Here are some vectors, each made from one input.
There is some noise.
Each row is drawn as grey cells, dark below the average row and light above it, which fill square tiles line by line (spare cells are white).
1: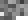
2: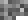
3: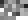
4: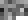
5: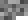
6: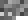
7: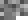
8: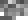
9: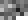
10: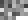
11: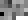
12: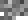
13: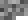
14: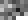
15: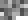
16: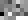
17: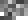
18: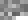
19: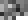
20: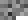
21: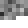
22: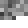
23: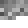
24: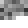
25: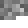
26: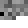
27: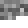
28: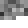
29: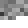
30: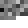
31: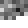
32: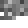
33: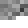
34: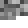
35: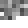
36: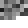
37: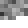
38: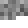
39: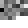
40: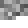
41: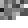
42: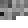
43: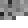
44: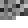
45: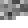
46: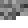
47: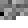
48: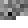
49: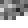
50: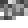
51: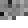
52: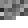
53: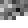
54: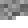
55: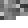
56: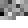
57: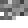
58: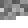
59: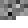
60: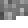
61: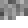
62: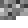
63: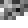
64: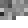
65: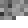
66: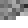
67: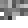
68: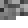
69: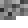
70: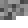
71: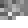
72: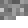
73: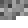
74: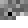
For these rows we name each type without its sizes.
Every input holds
a list of points on a line.
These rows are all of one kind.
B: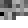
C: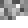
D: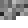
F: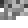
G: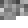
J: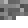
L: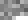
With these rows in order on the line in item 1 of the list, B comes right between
D and F.
